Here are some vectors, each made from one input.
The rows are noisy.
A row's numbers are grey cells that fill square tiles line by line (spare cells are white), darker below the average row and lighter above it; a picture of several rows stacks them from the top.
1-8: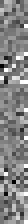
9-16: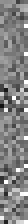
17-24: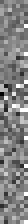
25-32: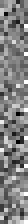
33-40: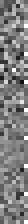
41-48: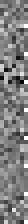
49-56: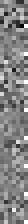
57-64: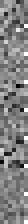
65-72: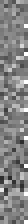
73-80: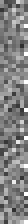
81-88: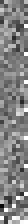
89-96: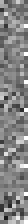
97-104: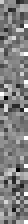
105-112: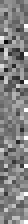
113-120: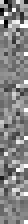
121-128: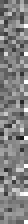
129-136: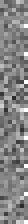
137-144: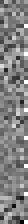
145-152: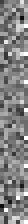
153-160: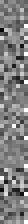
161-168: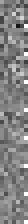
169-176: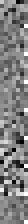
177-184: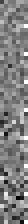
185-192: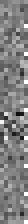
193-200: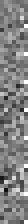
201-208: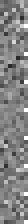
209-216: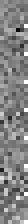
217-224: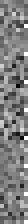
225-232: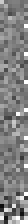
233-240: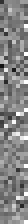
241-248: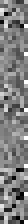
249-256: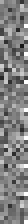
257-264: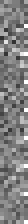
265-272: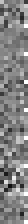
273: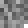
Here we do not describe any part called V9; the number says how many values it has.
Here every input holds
a node of a 15-node tree, a true/false value and a value of V9.
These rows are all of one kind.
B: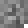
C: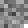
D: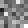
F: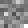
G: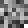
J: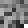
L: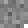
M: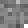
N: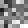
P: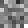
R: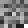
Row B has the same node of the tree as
D, F, J and M.
